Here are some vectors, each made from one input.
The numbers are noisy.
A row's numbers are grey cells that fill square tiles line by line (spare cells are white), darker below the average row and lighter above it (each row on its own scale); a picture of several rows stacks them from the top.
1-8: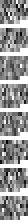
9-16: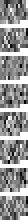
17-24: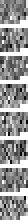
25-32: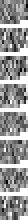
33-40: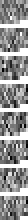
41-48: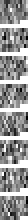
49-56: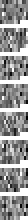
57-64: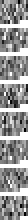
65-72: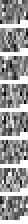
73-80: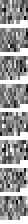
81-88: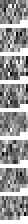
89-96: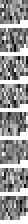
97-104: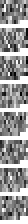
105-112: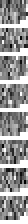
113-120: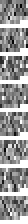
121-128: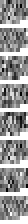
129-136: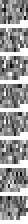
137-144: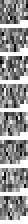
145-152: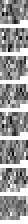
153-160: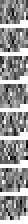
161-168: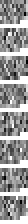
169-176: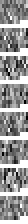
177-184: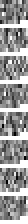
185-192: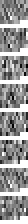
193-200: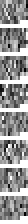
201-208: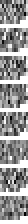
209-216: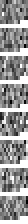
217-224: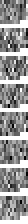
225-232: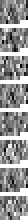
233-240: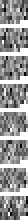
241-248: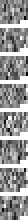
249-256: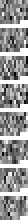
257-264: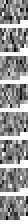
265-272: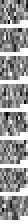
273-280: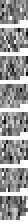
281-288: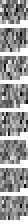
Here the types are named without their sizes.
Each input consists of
a true/false value, together with either a label, or a point on a line.
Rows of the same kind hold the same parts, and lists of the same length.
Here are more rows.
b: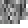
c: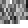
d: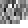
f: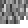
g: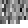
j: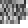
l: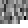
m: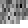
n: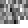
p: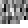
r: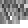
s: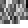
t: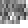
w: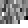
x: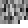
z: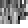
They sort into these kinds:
b, d, f, j, m, n, r, t, z
c, g, l, p, s, w, x

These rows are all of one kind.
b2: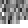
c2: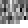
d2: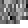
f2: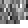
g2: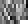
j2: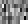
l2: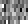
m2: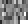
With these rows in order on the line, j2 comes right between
c2 and g2.
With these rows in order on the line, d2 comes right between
f2 and g2.
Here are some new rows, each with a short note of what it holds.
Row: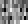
a point on a line and a true/false value
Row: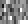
a label and a true/false value
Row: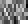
a point on a line and a true/false value
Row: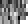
a label and a true/false value
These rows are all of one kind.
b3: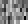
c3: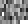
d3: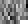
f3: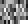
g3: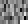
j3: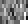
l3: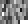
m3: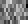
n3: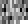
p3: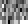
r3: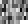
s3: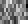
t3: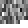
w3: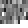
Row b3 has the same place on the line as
m3, n3, r3 and s3.
